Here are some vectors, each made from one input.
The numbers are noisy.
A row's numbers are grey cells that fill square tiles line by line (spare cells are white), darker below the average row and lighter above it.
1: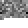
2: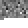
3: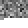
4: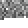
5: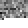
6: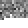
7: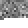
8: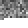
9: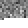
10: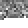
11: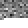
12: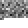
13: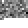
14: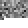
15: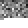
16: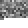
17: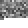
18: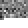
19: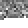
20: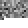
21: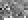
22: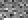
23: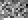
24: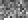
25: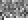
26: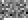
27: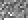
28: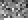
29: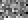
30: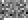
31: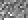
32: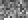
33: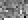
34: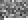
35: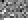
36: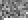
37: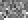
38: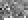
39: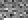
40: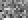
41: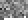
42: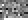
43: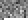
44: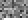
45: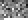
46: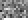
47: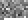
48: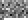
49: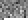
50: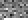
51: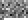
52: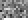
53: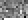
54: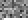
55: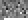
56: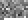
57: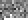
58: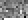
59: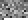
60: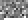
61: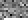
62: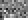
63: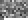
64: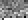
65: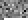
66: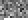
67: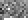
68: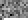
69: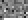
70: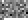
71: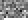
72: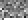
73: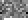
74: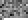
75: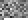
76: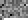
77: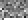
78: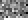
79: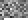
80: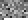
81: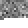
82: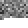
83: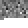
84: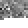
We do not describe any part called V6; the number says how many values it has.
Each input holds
a point on a 5-point line, together with either a point on a 5-point line, or a value of V6.
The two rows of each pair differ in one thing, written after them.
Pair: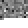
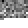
the place on the 5-point line
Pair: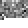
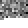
the value of V6
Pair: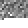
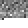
the place on the 5-point line
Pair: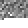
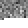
the place on the 5-point line
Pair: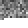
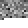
the value of V6
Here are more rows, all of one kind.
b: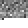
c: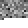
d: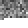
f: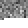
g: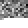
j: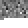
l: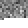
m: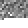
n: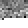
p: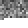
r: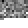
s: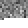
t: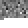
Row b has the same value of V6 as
f, l, m and s.
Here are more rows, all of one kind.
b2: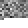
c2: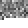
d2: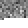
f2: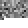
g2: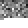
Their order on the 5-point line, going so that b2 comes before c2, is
b2, g2, d2, f2, c2.
